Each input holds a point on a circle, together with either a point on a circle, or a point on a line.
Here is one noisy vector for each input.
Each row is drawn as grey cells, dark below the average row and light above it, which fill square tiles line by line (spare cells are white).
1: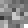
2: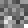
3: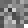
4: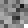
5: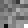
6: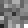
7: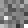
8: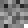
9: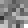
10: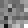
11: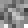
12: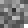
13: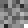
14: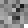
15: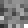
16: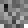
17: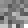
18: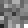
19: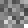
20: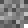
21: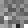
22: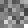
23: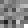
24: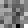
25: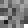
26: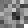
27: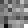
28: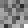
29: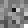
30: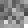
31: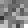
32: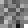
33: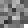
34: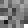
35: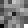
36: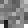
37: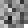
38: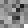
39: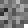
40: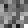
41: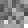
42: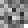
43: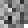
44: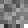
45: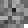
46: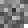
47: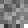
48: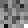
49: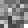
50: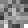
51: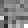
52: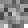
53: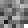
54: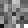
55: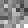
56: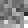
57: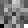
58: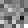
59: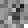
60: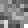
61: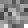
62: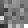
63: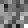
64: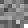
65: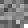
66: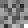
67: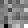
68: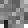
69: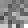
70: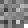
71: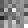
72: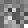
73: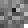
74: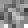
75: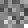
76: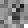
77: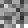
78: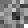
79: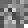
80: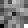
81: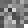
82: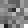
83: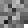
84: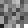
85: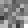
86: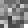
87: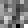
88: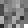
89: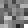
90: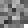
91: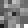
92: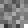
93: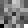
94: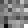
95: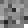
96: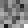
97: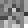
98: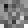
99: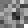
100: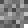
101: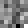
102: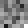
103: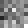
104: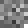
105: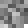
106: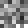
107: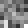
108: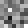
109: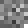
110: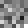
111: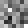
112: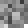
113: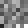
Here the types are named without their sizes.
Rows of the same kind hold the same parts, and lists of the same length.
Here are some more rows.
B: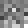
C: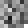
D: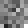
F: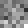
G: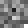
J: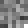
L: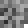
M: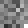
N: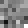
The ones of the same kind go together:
B, F, J
C, D, G, L, M, N

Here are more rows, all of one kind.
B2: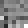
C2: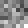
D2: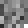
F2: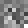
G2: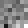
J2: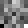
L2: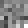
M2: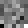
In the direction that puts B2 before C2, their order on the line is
M2, D2, B2, C2, G2, L2, F2, J2.
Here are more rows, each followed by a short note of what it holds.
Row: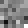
a point on each of two circles
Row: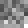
a point on a circle and a point on a line
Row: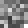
a point on each of two circles
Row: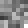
a point on each of two circles
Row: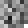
a point on each of two circles
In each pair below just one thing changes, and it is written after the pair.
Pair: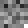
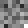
the place on the line
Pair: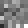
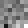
the place on the circle
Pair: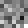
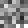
the place on the line
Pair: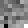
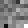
the place on the line
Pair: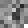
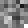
the place on the line
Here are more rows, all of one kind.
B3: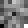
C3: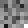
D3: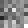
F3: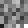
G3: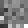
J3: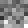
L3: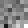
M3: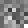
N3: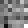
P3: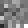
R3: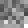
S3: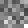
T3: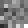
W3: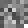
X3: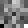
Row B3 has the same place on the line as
D3, N3, W3 and X3.
